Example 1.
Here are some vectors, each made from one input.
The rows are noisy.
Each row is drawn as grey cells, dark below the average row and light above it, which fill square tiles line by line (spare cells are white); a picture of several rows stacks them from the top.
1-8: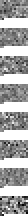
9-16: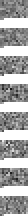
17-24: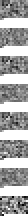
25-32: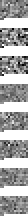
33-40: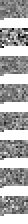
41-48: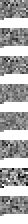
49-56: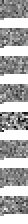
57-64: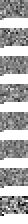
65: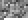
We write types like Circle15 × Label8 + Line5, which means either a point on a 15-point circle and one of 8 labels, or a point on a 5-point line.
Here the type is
List2(Line6).
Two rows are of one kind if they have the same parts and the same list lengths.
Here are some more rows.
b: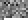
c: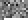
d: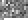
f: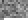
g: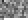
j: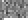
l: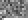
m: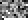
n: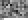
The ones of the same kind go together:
b, c, l, n
d, f, g, j
m

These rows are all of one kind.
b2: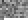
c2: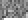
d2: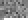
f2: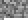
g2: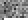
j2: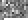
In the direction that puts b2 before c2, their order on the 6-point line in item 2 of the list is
d2, j2, g2, b2, f2, c2.
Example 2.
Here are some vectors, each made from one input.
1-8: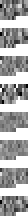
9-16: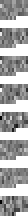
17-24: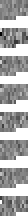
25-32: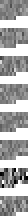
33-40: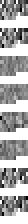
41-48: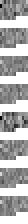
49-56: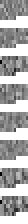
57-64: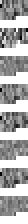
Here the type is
Bool × Line5.
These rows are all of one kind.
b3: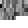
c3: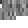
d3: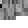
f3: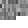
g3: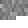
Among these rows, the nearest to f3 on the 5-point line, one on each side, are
d3 and g3.
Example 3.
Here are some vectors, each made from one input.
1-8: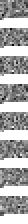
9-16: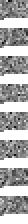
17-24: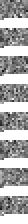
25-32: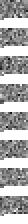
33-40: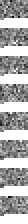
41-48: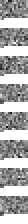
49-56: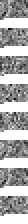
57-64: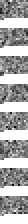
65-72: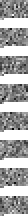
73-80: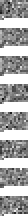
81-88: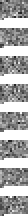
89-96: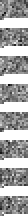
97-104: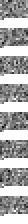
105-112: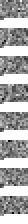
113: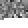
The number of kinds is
2.
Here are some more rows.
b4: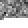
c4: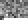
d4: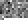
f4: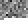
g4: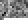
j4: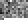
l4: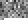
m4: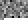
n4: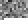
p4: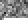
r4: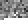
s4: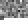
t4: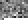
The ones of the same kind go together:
b4, c4, f4, g4, n4, p4, s4
d4, j4, l4, m4, r4, t4

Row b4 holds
a point on a 12-point line.
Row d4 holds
a point on a 10-point circle.
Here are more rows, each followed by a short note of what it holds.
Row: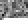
a point on a 12-point line
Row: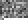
a point on a 10-point circle
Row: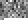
a point on a 10-point circle
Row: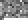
a point on a 12-point line
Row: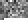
a point on a 10-point circle
